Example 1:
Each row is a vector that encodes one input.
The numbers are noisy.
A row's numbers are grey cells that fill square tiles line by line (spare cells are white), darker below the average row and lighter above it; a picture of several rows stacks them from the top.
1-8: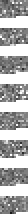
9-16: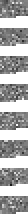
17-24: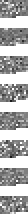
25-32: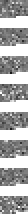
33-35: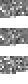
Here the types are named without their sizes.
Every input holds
a point on a circle.
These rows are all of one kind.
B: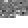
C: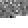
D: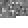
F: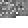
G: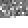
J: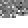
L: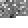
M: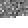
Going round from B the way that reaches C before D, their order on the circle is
B, C, L, F, D, G, M, J.
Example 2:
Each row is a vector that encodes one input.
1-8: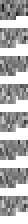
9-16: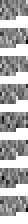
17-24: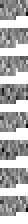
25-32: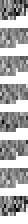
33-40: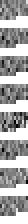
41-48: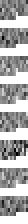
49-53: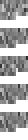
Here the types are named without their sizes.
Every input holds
either a fixed value, or three true/false values.
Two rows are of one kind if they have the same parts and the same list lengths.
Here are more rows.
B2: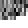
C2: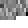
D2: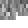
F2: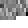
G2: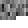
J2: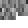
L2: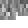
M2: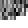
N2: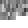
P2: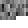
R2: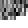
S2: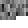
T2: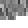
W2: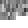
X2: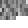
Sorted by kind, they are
B2, M2, R2
C2, D2, F2, G2, J2, L2, N2, P2, S2, T2, W2, X2

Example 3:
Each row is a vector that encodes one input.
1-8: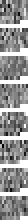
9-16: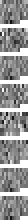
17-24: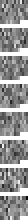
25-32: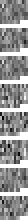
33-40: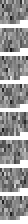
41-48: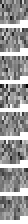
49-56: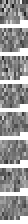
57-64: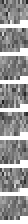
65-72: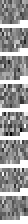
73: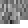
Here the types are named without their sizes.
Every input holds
a point on a circle.
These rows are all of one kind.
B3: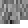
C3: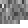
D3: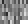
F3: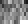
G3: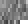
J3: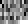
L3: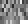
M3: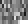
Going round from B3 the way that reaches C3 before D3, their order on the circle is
B3, G3, C3, L3, D3, F3, J3, M3.
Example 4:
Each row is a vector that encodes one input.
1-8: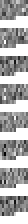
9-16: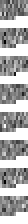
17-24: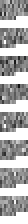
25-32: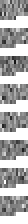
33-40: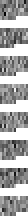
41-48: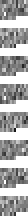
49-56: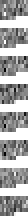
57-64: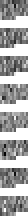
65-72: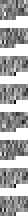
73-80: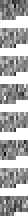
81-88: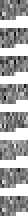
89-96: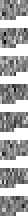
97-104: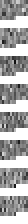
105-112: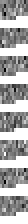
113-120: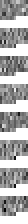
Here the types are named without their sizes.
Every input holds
four true/false values.
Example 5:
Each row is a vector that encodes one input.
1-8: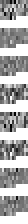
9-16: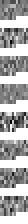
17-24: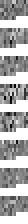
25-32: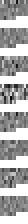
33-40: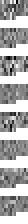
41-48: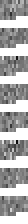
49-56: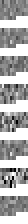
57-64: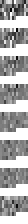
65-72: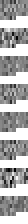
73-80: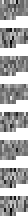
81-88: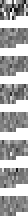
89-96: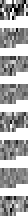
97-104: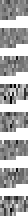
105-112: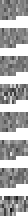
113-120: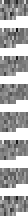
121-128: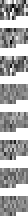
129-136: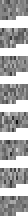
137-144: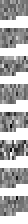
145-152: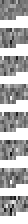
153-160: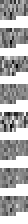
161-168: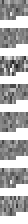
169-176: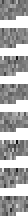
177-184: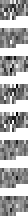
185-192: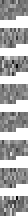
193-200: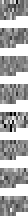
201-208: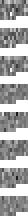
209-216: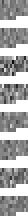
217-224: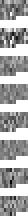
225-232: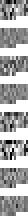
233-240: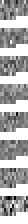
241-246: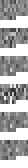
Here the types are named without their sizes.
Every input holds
a point on a line.
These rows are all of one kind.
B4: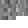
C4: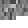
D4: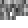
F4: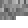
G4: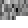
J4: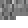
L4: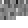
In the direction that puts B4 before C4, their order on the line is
L4, B4, J4, F4, G4, D4, C4.
